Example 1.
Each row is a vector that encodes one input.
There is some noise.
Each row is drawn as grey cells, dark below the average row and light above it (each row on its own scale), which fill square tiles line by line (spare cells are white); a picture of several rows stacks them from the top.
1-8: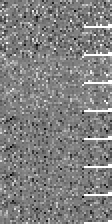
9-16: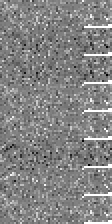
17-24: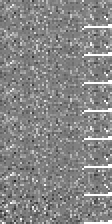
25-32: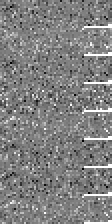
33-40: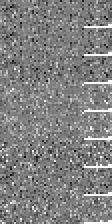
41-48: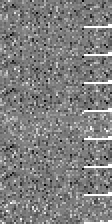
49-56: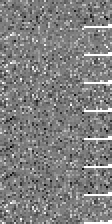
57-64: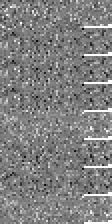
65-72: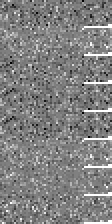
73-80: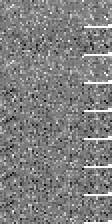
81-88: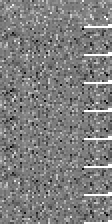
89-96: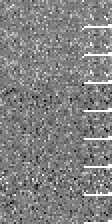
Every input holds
a point on a 12-point line.
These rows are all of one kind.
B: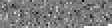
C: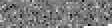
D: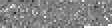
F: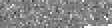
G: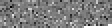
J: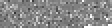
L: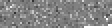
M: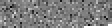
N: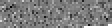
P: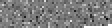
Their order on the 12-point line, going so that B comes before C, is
J, F, L, D, P, B, C, N, M, G.
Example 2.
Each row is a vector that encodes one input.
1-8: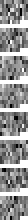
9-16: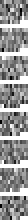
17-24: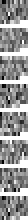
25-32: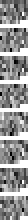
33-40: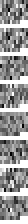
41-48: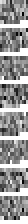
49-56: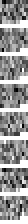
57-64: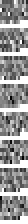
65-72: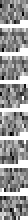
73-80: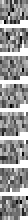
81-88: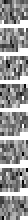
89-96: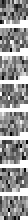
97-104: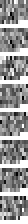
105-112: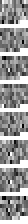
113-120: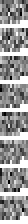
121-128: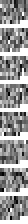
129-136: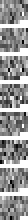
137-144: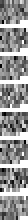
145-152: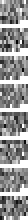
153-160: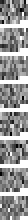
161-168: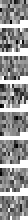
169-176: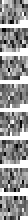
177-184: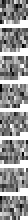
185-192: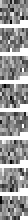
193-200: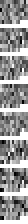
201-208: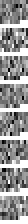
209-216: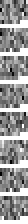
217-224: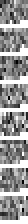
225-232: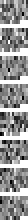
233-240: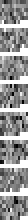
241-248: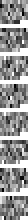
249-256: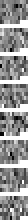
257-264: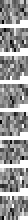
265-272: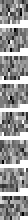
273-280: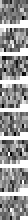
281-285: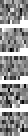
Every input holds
one of 5 labels.
